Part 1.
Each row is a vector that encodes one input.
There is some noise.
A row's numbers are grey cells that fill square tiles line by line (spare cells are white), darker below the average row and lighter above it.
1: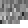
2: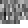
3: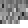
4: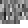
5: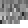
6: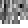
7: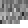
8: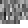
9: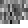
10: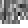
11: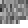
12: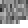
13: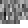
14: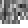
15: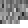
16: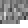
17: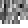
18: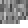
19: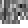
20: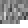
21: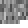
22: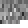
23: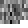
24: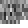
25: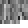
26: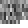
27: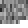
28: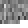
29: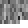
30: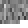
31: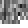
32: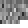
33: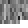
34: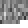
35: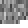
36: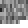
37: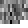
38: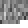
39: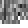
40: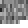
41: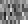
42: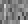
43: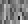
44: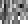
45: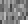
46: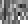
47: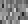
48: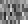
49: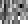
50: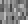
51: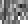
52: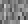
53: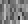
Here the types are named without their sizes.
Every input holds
either a point on a line, or a node of a tree.
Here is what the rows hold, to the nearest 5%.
About 40% of them hold a point on a line. The rest hold a node of a tree.
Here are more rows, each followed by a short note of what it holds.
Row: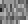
a node of a tree
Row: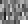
a point on a line
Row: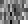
a point on a line
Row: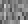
a node of a tree
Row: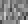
a node of a tree
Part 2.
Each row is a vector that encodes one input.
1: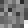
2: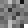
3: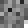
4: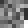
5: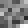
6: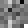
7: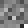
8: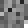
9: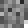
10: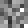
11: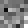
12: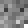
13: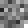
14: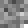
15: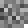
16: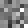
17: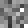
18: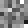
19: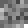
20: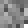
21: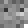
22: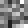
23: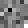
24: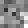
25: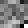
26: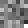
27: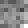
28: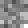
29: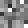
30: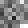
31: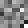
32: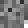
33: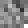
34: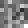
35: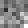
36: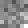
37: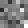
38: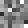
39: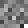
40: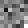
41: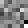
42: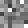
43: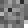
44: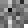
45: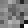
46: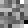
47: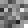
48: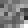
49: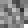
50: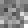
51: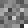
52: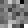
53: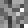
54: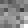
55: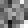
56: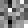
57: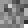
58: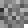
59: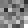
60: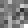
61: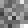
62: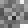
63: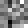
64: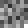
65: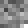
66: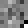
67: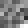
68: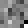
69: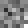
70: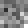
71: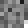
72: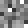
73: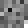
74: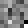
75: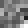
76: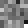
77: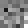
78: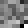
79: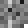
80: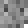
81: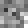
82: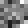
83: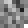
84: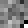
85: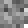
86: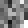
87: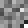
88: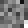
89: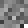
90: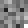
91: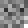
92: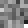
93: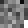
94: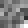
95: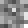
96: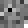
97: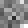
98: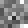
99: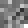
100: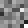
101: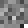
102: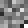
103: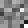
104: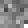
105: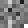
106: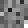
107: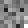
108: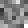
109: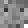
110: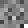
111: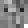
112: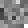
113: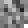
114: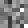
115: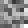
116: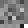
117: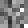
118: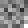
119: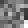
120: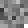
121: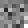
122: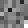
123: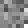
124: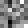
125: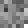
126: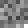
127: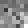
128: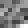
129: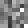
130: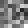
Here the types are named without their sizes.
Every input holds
either a point on a line, or four true/false values.
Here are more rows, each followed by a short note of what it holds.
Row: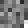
four true/false values
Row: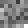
four true/false values
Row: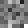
four true/false values
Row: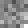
a point on a line
